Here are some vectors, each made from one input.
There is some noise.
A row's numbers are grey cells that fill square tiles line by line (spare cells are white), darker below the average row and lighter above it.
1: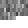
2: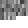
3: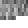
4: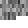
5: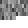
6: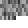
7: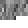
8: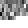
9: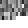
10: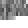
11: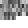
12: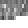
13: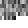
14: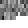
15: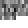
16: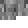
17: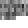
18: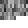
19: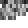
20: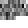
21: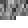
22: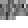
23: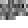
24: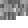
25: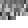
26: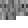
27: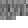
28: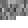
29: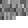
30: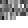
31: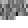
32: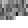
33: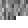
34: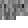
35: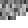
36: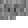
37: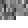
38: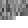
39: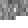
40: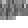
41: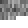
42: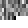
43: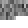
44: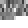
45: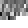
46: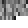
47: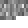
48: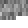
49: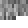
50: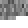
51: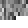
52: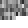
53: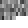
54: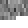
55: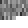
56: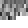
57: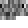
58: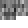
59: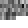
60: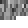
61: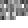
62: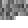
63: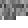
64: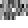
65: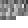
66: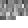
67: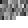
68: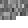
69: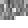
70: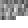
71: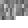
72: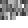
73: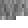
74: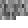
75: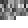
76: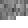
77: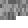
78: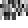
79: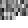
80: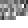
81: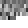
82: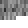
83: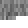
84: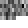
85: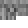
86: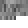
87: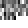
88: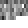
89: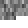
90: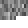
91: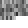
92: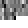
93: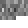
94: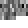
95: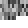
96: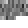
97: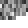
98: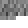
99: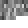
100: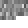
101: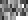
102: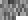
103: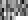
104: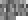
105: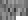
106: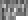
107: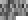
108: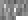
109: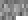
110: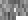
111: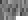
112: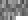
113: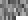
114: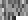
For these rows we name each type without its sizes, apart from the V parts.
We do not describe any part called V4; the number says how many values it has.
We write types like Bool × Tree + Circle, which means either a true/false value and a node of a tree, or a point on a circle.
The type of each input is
List(Bool × V4).
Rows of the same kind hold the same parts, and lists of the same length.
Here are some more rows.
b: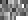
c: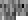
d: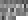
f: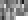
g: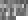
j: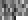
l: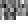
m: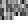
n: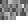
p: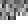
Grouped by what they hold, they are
b, c, j, l, m, n
d, f, g
p

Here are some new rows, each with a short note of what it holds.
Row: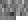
a list of two items
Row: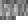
a list of one item
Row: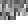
the empty list
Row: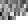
the empty list
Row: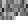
a list of two items
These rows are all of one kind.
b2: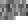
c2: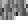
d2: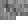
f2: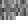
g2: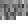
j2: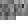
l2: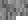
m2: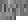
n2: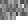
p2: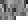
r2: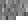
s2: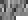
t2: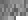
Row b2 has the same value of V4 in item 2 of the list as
j2 and p2.
